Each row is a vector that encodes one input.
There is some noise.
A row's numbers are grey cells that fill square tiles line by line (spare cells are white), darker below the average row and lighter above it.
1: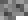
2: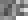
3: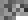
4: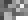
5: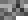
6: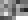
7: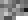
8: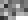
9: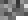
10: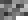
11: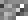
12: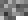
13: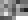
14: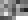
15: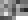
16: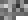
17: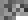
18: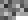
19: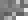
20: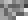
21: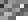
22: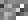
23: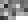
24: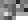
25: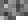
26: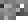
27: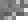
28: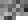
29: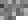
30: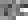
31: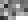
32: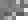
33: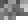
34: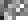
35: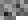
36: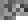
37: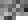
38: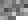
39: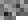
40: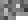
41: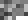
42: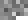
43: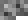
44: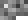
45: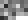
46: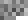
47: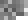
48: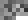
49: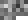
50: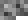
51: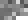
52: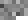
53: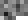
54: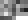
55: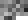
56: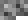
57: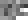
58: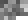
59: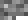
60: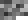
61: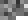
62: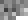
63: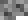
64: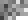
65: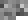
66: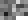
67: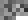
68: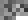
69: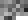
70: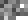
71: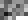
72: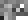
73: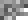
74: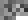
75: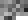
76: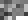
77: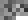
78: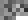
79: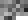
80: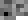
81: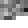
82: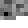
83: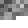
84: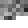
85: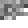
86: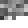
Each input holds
three true/false values, together with either a fixed value, or a node of an 11-node tree.
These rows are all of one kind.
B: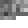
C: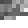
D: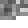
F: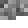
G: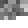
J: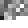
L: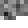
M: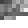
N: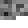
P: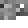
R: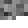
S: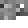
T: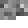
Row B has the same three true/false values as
D and N.
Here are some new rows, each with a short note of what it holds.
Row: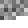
a node of an 11-node tree and three true/false values
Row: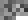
three true/false values
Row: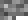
a node of an 11-node tree and three true/false values
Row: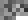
three true/false values
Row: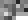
three true/false values
